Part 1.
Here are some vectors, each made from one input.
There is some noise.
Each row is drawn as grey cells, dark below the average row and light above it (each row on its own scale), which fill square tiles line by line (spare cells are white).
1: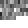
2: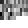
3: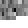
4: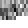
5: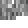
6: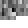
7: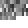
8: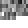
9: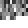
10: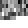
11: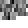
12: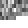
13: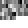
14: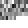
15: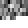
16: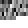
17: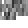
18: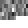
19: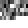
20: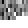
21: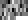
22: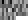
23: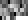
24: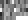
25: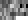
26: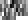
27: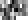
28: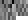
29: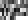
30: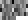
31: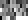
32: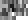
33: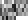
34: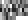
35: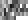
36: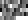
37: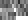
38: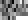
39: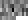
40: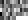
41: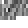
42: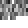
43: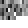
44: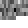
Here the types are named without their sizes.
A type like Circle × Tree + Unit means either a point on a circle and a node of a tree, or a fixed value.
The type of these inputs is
Bool × Line.
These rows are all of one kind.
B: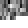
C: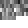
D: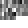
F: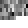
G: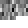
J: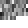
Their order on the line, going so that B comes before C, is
D, B, C, G, J, F.
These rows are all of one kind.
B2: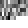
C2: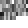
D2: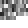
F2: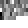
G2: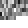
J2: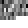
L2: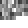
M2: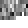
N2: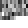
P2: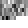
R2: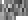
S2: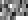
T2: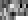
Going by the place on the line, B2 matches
D2, F2, G2 and P2.
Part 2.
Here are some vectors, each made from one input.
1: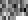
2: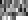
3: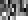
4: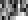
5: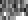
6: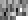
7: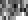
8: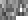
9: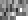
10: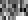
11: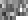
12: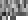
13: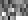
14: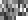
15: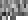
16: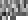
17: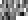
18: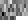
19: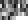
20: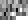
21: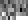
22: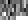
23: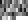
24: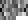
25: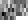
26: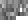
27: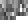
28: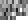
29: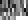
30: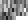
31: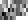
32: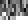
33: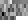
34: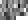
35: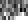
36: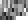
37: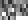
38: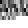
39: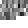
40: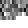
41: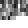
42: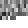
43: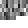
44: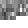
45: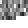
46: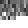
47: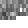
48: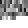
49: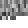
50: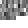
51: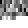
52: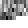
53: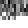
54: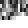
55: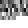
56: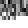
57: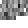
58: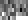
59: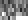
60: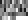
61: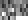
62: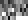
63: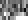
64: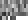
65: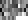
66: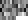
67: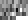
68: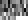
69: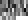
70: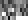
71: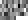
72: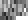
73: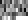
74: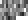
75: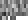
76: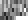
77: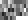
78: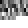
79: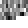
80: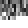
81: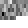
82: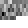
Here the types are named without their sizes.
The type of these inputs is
Bool × (Tree + Unit).
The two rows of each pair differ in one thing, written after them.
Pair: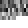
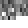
the node of the tree
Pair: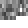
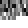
the true/false value
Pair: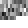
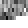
the node of the tree
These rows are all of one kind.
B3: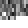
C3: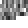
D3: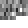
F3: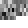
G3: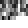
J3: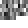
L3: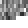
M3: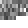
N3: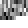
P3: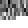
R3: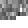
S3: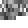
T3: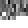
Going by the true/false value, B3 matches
G3, P3 and T3.
